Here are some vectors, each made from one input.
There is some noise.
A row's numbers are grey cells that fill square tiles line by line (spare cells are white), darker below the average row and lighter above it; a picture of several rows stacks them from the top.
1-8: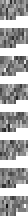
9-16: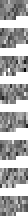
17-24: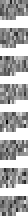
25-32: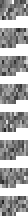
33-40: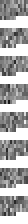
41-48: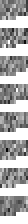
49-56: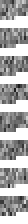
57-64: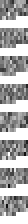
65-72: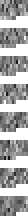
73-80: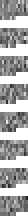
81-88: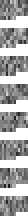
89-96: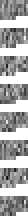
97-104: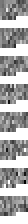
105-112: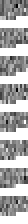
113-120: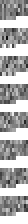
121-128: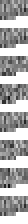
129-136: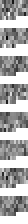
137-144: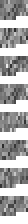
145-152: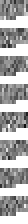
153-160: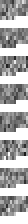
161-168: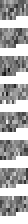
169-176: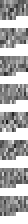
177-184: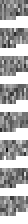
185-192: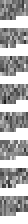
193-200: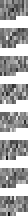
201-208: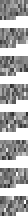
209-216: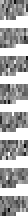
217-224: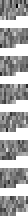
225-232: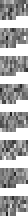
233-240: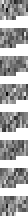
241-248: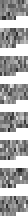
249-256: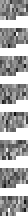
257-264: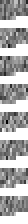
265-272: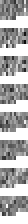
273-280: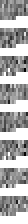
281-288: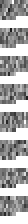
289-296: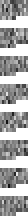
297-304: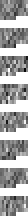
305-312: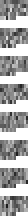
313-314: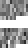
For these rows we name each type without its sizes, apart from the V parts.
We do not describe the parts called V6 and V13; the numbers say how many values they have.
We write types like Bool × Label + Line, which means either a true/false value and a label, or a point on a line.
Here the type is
(Bool × Circle + V6) × (Tree + V13).
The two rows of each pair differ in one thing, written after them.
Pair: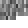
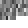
the node of the tree
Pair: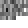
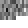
the true/false value
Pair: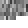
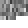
the true/false value
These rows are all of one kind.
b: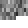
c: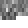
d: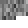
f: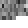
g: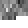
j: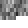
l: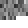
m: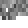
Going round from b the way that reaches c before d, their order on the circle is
b, j, m, c, l, d, f, g.
